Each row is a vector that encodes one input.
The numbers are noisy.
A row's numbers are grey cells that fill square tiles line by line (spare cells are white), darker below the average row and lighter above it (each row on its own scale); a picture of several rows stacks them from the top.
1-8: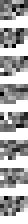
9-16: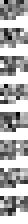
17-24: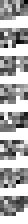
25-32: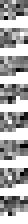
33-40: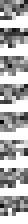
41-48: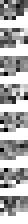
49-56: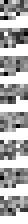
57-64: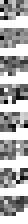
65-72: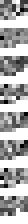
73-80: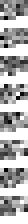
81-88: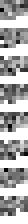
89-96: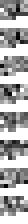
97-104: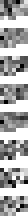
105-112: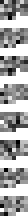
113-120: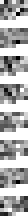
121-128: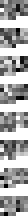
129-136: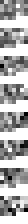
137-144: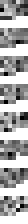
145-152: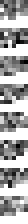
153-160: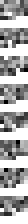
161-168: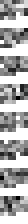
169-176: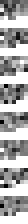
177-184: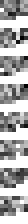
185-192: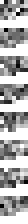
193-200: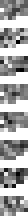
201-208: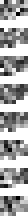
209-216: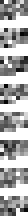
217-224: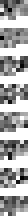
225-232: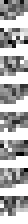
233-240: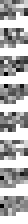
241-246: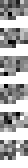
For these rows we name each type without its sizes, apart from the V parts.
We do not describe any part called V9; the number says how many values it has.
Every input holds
a point on a circle, together with either a point on a line, or a value of V9.
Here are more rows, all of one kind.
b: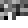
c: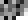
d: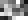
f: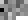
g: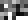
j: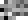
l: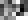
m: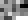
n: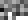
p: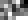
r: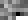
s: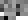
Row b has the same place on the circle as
c, r and s.
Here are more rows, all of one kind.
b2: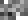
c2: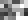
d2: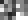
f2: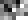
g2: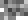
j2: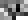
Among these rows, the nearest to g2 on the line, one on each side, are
d2 and j2.
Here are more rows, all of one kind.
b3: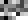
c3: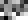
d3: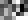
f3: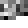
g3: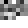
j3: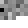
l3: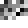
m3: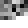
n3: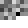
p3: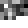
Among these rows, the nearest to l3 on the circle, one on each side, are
g3 and j3.
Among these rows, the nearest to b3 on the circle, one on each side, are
c3 and g3.
